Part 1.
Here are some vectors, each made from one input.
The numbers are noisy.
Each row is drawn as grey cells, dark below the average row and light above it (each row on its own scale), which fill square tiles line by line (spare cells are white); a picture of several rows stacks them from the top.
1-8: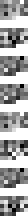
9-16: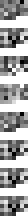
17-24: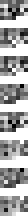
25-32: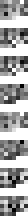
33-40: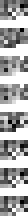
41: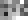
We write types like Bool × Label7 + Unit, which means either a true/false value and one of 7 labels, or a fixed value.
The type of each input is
Line4.
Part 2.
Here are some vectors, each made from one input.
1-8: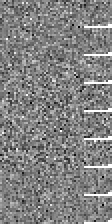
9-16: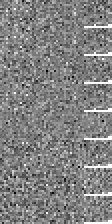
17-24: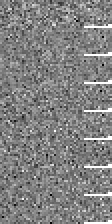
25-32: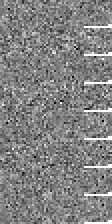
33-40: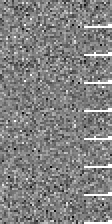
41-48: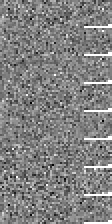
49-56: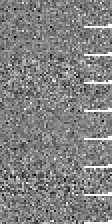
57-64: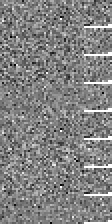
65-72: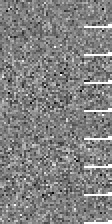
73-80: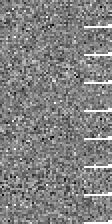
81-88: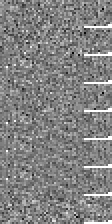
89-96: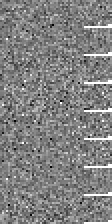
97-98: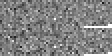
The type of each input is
Tree12 + Unit.
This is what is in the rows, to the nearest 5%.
About 10% of them hold a fixed value. The rest hold a node of a 12-node tree.
